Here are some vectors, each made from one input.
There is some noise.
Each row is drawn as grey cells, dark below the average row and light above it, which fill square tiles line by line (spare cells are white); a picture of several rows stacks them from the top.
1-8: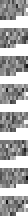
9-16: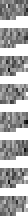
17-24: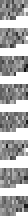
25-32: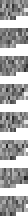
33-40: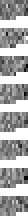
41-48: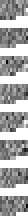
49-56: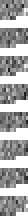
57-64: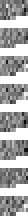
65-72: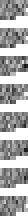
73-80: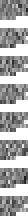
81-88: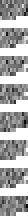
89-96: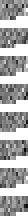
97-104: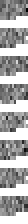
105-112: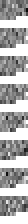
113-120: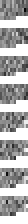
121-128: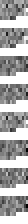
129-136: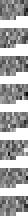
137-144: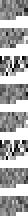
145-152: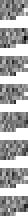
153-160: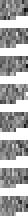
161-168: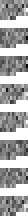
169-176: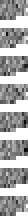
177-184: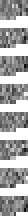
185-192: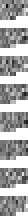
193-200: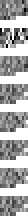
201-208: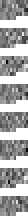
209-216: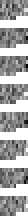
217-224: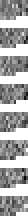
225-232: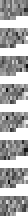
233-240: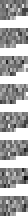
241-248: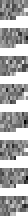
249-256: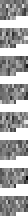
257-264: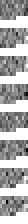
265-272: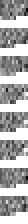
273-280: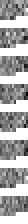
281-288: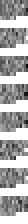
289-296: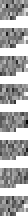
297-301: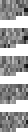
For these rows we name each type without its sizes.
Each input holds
a list of points on a line.
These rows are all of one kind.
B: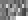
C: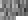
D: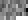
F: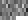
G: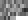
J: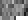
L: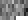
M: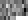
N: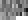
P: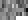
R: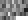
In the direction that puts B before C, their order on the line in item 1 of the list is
B, M, G, R, C, N, P, D, F, L, J.
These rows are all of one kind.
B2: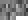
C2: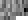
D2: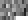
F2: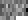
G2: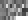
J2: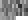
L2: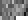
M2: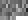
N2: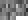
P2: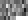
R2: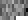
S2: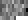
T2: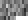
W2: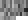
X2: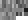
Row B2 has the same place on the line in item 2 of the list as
D2, L2, N2 and P2.
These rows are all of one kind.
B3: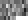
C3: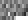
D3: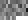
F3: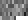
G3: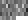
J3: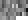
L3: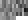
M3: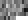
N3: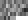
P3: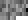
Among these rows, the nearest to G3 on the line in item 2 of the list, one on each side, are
C3 and F3.
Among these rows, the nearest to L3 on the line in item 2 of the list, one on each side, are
B3 and M3.
